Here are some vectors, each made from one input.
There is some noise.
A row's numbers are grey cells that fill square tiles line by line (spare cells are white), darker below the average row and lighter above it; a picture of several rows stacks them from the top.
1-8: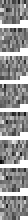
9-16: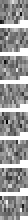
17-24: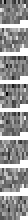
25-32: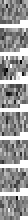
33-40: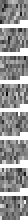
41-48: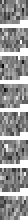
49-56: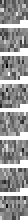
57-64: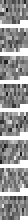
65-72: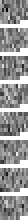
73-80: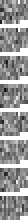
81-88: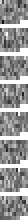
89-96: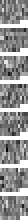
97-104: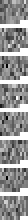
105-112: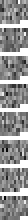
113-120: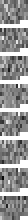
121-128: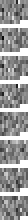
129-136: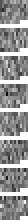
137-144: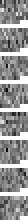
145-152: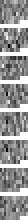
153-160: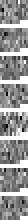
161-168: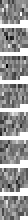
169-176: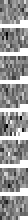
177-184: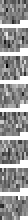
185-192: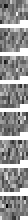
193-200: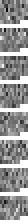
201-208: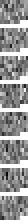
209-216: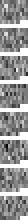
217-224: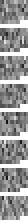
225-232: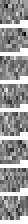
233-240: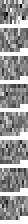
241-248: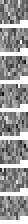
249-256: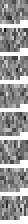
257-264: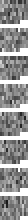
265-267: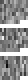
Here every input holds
a list of up to two points on a 12-point line.
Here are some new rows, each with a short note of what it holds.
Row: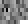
a list of two items
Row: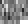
a list of one item
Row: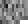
a list of two items
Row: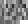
a list of two items
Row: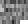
a list of one item
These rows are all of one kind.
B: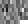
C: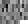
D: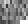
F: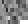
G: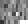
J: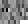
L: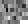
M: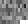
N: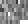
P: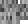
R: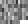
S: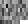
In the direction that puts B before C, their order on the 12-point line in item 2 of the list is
P, J, B, F, L, C, S, M, D, G, N, R.
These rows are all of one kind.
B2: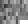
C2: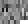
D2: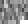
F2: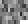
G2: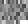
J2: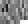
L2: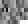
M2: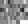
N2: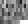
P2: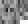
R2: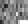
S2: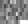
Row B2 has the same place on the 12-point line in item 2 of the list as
L2, N2 and R2.
